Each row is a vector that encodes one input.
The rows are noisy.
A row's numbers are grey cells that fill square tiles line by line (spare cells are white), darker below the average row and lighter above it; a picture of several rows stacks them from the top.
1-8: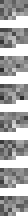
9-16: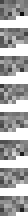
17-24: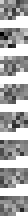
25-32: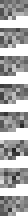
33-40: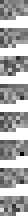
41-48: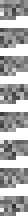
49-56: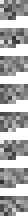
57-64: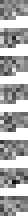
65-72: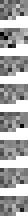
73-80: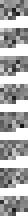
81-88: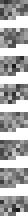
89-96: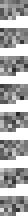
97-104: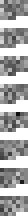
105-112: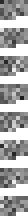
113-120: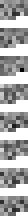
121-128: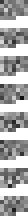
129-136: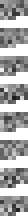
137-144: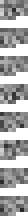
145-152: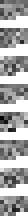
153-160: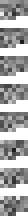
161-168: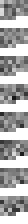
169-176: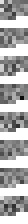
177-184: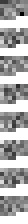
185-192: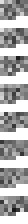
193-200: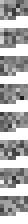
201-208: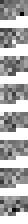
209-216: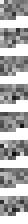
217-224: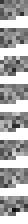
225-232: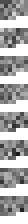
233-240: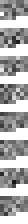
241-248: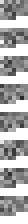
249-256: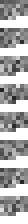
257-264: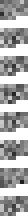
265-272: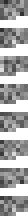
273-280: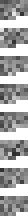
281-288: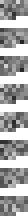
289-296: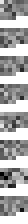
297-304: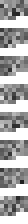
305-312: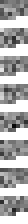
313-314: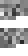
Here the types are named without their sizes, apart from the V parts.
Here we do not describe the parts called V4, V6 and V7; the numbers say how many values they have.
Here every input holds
either four true/false values, a value of V4, a value of V6 and a value of V7, or a list of points on a line.
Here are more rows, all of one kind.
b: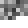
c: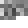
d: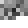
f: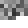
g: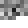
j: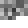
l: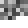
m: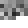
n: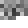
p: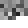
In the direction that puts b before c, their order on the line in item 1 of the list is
l, b, j, c, d, g, n, f, p, m.
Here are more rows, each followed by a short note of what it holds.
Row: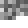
a list of two items
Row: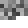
a list of three items
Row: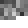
four true/false values, a value of V4, a value of V6 and a value of V7
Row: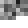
a list of two items
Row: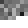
four true/false values, a value of V4, a value of V6 and a value of V7
